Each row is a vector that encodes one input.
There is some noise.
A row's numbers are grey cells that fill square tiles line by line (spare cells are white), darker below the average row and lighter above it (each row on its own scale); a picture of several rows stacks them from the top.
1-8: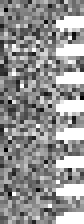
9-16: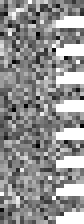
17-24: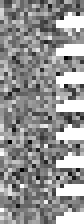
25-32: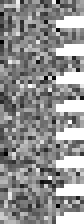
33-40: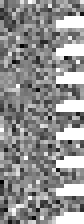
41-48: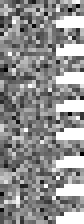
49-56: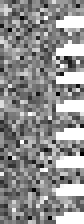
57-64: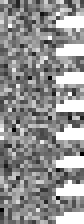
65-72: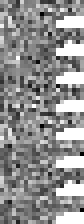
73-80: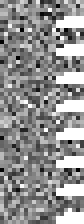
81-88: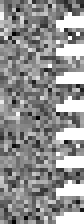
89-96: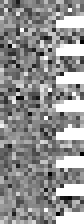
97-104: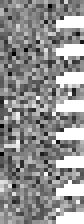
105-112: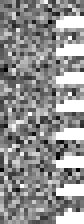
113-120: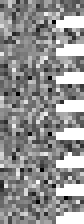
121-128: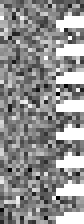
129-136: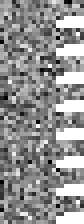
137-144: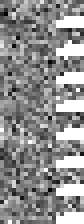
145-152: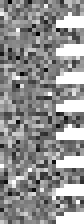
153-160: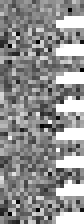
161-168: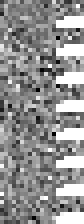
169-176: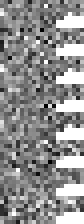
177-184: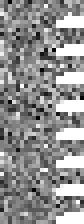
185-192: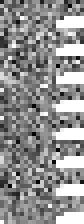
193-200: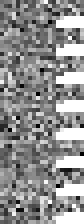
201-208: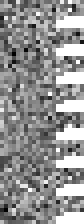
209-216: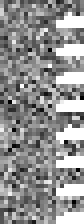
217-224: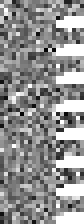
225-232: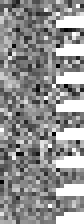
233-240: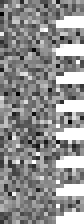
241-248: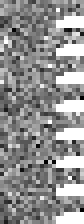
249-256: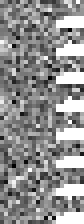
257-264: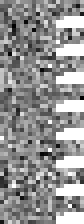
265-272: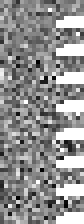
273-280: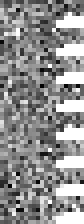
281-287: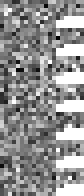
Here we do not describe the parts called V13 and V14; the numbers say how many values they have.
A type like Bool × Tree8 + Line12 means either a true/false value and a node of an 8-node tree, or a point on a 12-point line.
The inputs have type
(Line9 + Line15) × V14 + V13.
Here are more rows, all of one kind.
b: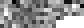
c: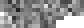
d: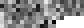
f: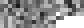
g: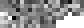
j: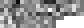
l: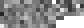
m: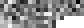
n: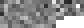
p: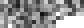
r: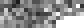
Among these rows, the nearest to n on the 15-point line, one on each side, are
g and l.
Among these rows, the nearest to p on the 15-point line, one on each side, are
c and f.
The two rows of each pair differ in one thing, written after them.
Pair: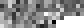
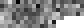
the place on the 15-point line
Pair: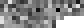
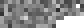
the value of V14
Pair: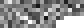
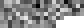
the place on the 15-point line
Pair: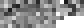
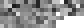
the place on the 15-point line
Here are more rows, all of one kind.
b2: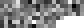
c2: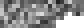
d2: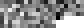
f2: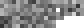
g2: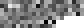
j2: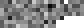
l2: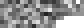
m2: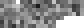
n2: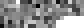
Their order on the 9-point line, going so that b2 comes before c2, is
b2, j2, m2, f2, g2, n2, c2, l2, d2.
